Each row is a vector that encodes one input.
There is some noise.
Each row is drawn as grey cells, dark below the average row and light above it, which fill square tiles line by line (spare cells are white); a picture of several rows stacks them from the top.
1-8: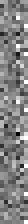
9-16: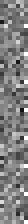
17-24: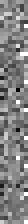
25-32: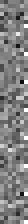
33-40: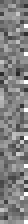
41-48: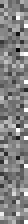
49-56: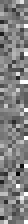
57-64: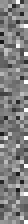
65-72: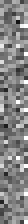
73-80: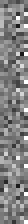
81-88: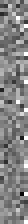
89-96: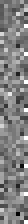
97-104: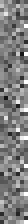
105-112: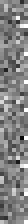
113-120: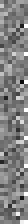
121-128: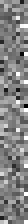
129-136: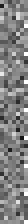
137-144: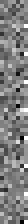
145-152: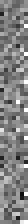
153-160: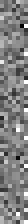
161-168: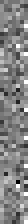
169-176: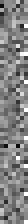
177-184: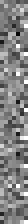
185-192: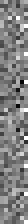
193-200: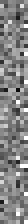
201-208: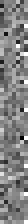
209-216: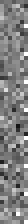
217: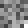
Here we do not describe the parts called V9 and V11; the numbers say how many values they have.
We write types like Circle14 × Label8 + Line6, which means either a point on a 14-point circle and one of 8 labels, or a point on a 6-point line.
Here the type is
(Bool × Bool × Bool + Label7) × V9 × V11.
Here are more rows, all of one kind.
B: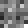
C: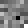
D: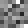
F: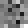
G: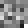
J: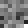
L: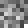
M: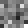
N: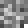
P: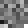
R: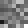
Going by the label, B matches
L and P.
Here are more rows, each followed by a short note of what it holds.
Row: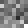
three true/false values, a value of V9 and a value of V11
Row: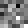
one of 7 labels, a value of V9 and a value of V11
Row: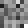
one of 7 labels, a value of V9 and a value of V11
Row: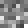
three true/false values, a value of V9 and a value of V11
